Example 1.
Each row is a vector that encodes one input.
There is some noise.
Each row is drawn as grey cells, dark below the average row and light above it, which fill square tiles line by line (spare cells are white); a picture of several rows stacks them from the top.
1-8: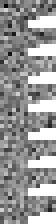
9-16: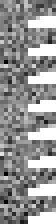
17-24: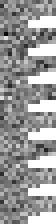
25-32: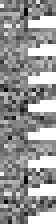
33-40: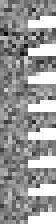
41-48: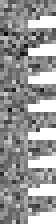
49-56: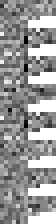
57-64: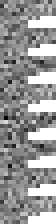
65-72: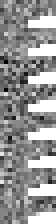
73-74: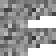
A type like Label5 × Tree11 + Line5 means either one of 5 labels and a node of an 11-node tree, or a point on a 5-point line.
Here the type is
Line13.
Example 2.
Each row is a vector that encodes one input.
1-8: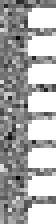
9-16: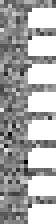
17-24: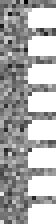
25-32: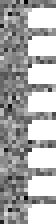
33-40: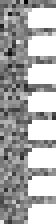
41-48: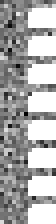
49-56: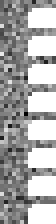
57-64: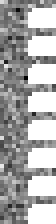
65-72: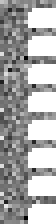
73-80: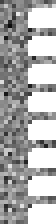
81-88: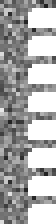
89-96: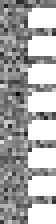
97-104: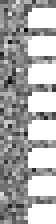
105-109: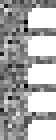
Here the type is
Line19.
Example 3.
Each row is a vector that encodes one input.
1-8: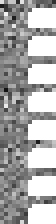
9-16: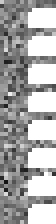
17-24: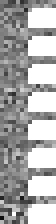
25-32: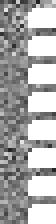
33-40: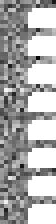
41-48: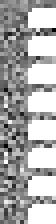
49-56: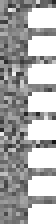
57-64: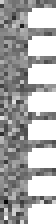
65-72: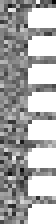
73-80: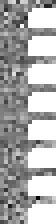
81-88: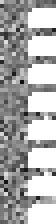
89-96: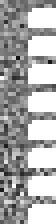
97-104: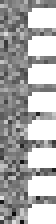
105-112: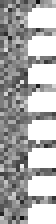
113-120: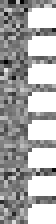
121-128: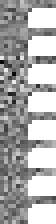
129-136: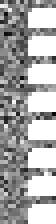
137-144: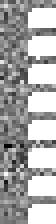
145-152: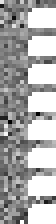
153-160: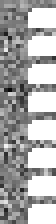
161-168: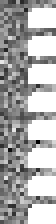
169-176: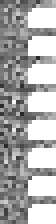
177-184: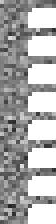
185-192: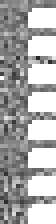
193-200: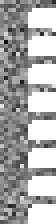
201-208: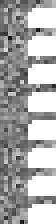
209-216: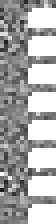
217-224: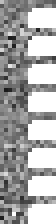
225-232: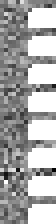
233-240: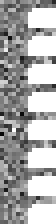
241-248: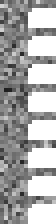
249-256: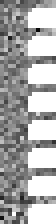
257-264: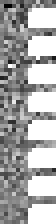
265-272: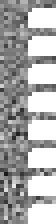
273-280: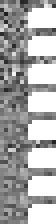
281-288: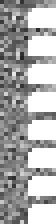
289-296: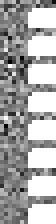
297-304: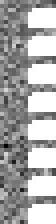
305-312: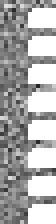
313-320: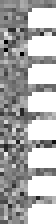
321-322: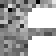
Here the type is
Label6.
